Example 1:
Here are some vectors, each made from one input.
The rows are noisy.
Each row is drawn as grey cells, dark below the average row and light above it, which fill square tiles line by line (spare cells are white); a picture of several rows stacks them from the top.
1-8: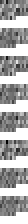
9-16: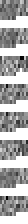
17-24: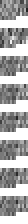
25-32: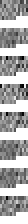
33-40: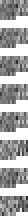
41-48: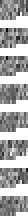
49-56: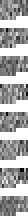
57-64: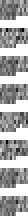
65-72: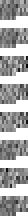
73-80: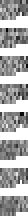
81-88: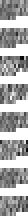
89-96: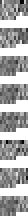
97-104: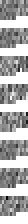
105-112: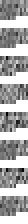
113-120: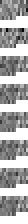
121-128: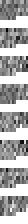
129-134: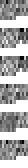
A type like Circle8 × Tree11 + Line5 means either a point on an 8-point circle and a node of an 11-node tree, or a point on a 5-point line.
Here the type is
Line7 + List2(Line4).
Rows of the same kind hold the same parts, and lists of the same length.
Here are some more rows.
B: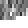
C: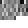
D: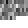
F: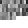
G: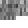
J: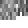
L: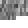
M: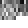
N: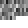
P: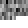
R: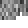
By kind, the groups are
B
C, F, J, M, R
D, N, P
G, L

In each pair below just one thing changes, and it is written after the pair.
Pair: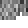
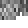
the place on the 4-point line in item 2 of the list
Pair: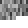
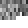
the place on the 4-point line in item 2 of the list
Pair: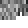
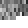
the place on the 4-point line in item 1 of the list
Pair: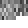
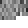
the place on the 4-point line in item 2 of the list
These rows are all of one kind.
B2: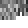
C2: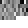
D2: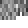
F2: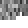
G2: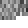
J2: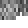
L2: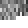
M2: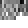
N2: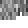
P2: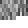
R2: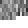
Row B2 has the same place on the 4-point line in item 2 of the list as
J2 and L2.
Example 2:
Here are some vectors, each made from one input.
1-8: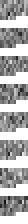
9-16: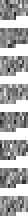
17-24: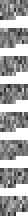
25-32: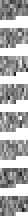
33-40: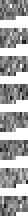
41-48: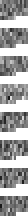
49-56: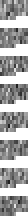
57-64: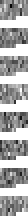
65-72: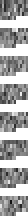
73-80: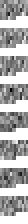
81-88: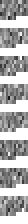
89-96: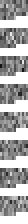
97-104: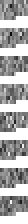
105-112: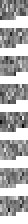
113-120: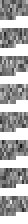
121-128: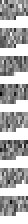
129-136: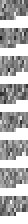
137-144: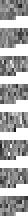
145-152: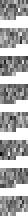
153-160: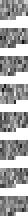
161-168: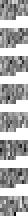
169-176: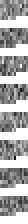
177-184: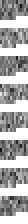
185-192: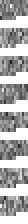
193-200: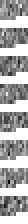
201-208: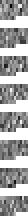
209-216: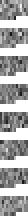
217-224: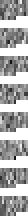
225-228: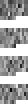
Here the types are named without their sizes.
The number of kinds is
2.
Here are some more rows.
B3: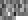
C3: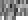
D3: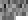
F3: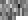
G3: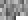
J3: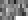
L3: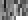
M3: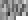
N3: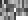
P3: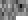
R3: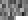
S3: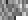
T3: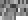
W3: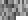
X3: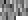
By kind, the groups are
B3, D3, F3, J3, L3, P3, R3
C3, G3, M3, N3, S3, T3, W3, X3

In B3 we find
a point on each of two circles.
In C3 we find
a point on a circle and a label.
